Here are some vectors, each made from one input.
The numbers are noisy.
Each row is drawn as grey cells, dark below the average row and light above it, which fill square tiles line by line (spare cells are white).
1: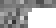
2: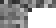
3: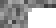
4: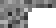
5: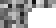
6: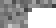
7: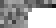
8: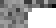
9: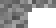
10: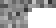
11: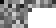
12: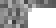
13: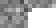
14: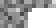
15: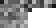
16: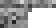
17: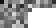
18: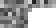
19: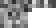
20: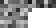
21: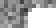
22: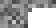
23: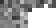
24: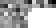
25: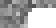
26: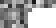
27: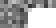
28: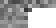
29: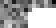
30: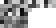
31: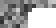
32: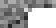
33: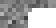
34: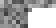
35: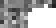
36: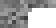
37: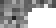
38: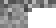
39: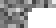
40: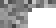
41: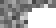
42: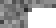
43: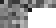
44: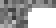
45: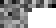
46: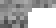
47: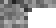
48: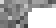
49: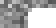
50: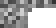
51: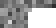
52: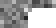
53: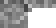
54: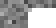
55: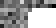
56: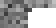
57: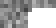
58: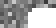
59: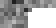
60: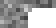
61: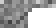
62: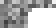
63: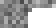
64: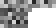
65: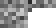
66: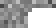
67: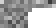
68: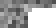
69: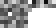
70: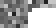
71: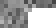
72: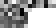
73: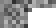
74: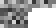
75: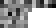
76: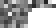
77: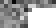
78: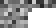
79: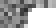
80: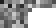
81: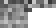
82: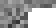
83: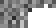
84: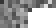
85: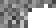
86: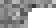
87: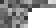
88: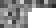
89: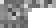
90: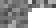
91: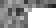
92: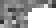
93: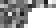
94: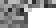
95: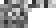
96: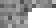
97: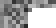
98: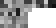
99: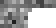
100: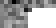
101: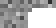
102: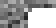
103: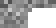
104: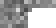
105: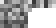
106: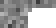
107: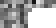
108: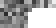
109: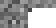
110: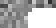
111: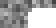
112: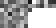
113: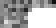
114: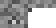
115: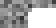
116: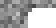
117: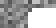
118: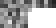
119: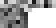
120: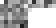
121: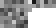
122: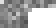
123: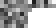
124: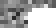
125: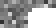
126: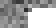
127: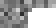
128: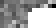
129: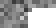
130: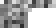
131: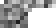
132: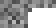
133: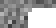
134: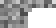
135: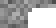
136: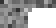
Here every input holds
a list of up to three points on an 8-point line.
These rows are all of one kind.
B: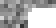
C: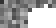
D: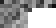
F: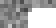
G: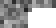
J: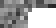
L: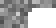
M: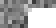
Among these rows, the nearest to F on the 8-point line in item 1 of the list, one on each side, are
G and L.
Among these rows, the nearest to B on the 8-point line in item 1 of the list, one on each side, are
L and M.
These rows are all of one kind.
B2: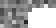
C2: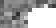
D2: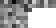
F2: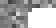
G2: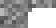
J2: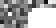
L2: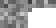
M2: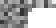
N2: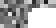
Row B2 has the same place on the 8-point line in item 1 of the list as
C2, J2 and N2.
